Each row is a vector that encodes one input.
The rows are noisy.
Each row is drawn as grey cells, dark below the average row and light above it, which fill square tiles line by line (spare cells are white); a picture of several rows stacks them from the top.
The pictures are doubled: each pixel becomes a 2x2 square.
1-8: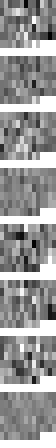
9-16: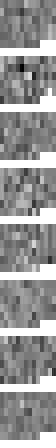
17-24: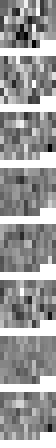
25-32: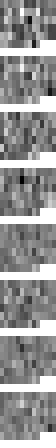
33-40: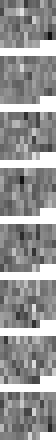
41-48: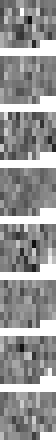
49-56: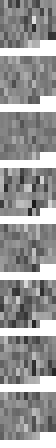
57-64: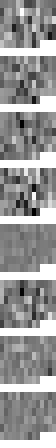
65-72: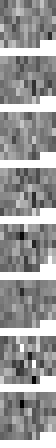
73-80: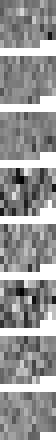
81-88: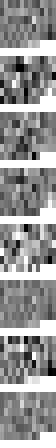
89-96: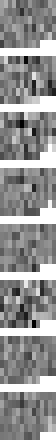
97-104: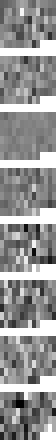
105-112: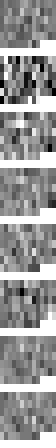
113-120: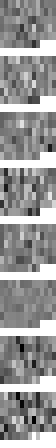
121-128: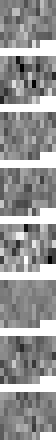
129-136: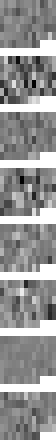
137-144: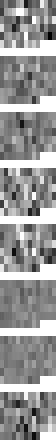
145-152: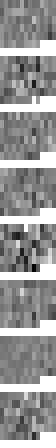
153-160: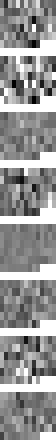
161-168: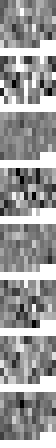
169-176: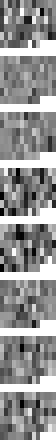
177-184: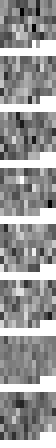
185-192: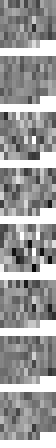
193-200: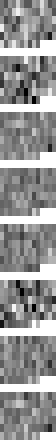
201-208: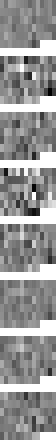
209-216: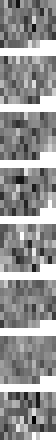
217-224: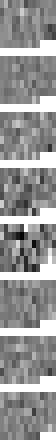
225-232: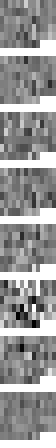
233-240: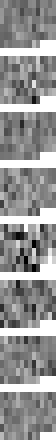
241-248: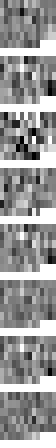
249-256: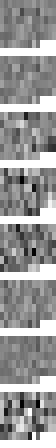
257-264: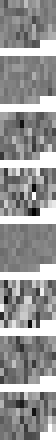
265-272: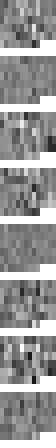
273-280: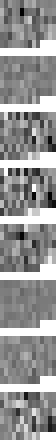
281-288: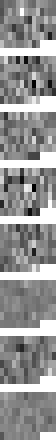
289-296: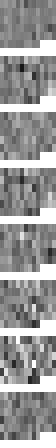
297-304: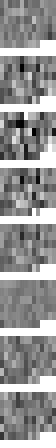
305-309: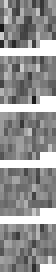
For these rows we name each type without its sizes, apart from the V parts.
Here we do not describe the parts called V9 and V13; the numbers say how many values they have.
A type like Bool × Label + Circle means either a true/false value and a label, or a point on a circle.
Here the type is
((Bool × Bool × Bool + Unit) × V9 + V13) × Label.
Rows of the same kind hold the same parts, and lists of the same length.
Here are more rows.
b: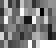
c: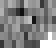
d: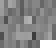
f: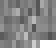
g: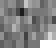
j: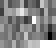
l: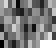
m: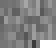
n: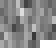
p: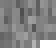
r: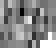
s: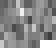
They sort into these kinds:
b
c, d, l, n, r
f, g, j, m, p, s

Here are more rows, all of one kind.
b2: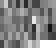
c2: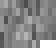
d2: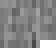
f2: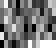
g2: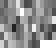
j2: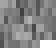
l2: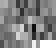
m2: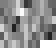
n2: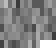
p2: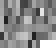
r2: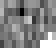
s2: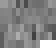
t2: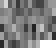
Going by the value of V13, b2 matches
f2, g2, p2 and r2.
